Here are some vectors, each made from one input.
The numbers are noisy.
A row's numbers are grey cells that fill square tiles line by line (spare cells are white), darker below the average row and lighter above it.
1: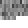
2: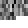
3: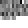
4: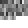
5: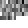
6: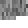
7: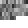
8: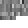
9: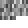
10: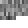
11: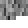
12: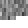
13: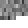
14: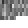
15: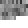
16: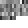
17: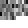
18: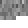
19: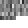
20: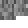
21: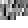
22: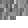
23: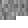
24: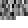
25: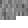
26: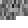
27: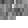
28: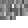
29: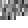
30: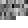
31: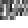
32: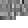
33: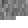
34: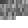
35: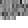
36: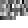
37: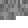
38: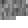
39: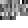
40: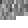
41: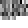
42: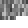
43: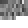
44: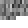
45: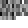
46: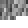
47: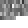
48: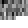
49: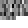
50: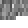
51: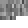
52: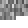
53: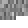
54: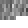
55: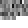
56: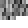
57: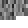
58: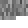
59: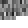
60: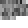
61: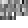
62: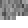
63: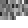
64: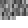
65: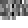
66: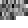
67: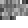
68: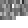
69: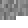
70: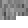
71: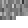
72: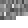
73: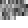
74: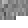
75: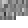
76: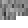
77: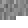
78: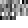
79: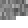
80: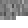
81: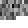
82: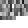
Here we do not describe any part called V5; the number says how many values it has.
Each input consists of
a true/false value, together with either a point on a 4-point line, or a value of V5.
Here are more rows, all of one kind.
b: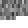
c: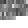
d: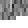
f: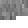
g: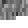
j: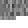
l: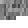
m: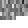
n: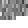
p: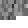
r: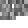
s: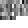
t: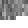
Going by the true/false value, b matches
c, g, p and r.
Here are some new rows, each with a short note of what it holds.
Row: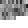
a point on a 4-point line and a true/false value
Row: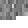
a true/false value and a value of V5
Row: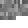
a true/false value and a value of V5
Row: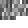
a point on a 4-point line and a true/false value
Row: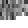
a true/false value and a value of V5
